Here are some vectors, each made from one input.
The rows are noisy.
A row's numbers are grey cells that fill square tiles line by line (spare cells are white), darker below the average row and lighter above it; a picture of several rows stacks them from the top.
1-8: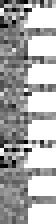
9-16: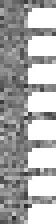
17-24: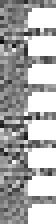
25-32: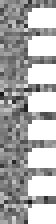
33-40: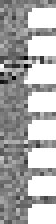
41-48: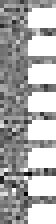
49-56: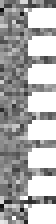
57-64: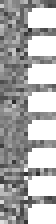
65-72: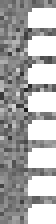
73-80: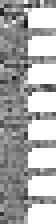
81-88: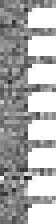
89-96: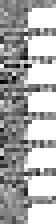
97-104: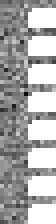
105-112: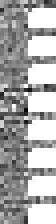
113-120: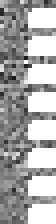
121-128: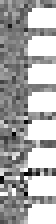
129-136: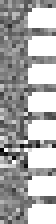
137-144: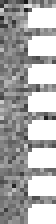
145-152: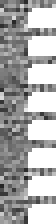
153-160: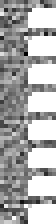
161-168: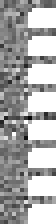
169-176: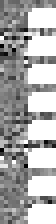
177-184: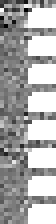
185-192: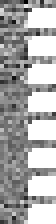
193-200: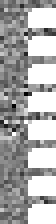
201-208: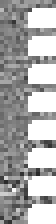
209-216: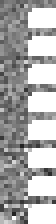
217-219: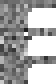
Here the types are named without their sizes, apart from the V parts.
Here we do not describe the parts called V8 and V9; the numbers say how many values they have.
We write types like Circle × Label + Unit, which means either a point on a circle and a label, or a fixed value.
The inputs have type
Bool × (Line + V9) + V8.
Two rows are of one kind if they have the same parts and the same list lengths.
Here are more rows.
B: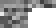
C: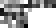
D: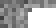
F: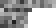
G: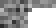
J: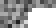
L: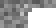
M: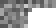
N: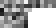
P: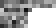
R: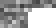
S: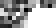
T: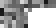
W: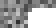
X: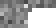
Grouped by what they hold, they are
B, C, J, S, T, W
D, L, M, R, X
F, G, N, P

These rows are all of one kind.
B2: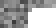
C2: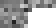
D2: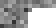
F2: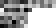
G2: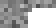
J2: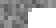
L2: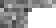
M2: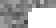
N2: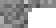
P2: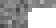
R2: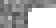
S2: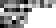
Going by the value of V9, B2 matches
C2, G2, J2 and S2.
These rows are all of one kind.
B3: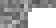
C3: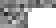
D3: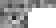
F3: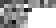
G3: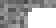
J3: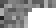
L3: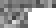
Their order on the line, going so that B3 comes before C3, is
D3, F3, B3, C3, J3, G3, L3.
